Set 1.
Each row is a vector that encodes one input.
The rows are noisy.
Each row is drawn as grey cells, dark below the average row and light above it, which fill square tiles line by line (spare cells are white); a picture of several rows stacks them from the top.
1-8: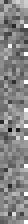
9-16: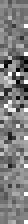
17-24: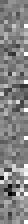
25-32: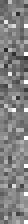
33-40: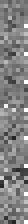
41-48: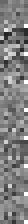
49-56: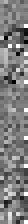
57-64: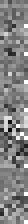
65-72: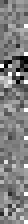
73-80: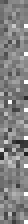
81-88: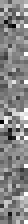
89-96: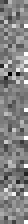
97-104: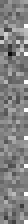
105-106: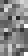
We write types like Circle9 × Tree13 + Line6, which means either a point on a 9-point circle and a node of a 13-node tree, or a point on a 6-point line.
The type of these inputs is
(Tree8 + Tree10) × Tree10 + Unit.
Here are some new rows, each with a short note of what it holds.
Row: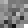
a node of an 8-node tree and a node of a 10-node tree
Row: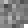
a node of an 8-node tree and a node of a 10-node tree
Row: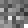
a node of an 8-node tree and a node of a 10-node tree
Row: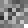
a fixed value
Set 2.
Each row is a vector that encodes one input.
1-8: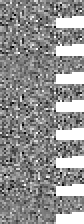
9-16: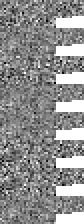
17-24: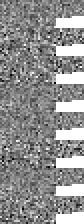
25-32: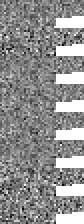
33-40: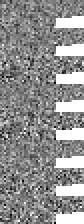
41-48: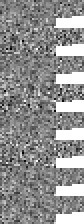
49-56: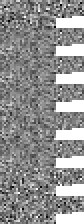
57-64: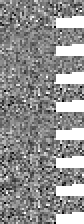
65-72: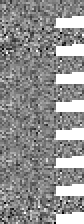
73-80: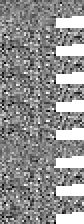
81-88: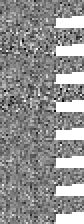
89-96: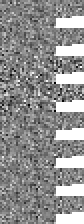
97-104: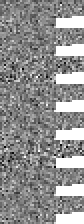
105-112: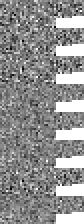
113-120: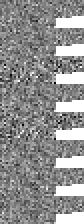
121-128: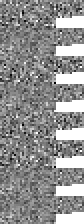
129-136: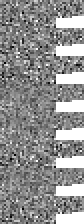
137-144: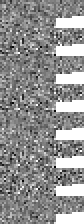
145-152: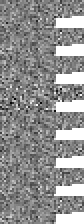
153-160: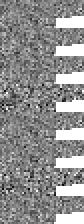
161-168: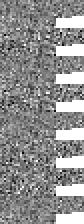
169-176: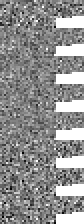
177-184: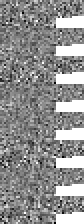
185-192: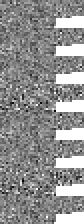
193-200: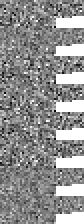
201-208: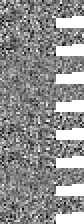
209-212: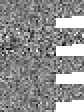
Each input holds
either a point on an 11-point circle and a true/false value, or a point on a 14-point circle.
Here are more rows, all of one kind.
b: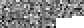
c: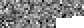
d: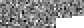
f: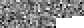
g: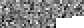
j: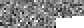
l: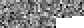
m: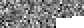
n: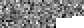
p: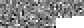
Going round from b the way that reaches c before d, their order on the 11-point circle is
b, p, f, l, j, m, c, n, g, d.
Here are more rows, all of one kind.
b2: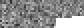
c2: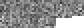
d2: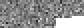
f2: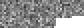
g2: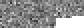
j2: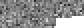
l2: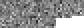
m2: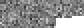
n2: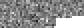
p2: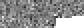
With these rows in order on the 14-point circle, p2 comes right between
j2 and n2.
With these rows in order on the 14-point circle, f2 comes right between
b2 and d2.
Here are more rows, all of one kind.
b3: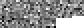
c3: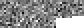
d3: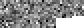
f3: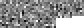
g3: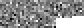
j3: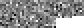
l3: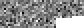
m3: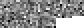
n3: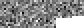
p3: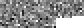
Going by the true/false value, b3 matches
d3 and m3.
